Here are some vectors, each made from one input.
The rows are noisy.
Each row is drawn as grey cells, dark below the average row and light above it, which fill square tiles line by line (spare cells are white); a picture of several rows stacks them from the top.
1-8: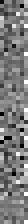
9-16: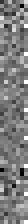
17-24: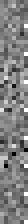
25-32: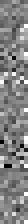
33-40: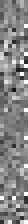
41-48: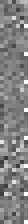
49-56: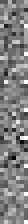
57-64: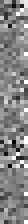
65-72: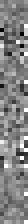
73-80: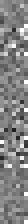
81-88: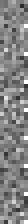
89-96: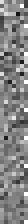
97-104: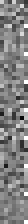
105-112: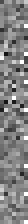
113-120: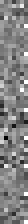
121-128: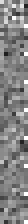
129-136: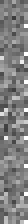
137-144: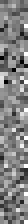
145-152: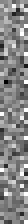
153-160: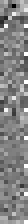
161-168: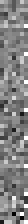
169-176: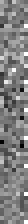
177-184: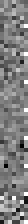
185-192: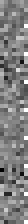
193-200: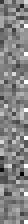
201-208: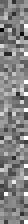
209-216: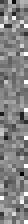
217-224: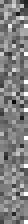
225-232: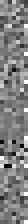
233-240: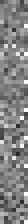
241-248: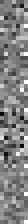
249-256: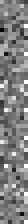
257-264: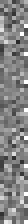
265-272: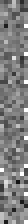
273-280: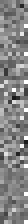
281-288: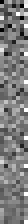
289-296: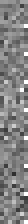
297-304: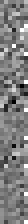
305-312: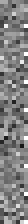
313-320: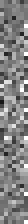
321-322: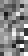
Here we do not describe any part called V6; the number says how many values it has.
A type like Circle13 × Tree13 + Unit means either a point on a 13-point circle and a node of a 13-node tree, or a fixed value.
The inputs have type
List2(Bool × V6).
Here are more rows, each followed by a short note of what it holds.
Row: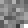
a list of one item
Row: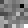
a list of two items
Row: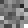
a list of one item
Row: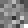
a list of one item
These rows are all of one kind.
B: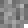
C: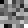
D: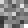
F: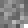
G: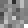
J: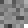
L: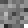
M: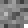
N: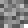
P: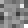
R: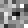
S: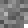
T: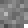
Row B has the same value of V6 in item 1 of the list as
C and F.
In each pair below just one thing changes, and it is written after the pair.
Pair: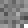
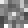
the true/false value in item 2 of the list
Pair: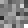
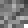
the true/false value in item 2 of the list
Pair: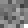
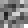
the value of V6 in item 1 of the list
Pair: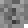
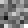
the value of V6 in item 1 of the list
